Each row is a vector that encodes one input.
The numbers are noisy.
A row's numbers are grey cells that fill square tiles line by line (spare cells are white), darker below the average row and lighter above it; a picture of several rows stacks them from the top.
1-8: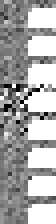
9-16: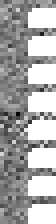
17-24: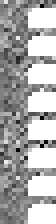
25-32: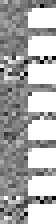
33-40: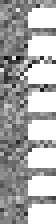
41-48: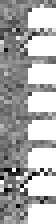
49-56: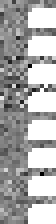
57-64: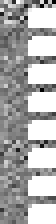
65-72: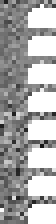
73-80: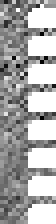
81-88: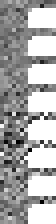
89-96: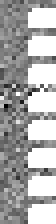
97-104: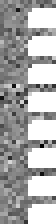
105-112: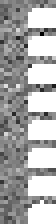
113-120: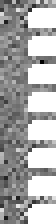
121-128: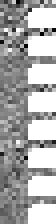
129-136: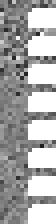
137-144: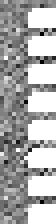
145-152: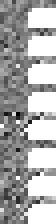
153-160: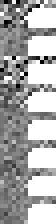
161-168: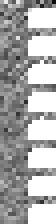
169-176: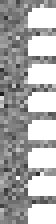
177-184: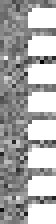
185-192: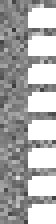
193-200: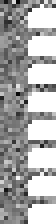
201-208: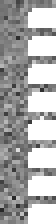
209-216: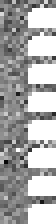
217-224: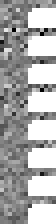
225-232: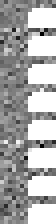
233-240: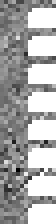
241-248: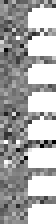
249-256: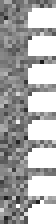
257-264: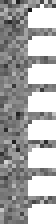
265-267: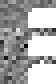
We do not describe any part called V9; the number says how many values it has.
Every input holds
a point on a 6-point circle and a true/false value, together with either a point on a 7-point line, or a value of V9.
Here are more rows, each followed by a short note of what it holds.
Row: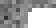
a point on a 6-point circle, a true/false value and a value of V9
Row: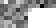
a point on a 6-point circle, a point on a 7-point line and a true/false value
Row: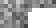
a point on a 6-point circle, a point on a 7-point line and a true/false value
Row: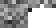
a point on a 6-point circle, a true/false value and a value of V9
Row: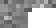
a point on a 6-point circle, a true/false value and a value of V9
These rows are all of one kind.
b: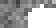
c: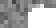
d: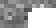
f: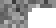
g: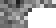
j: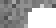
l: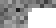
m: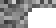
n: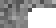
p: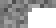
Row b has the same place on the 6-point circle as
c, j, l and p.
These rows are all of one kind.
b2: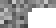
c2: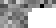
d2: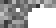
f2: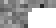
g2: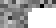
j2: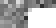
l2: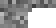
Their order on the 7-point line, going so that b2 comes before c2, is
l2, j2, b2, f2, c2, g2, d2.
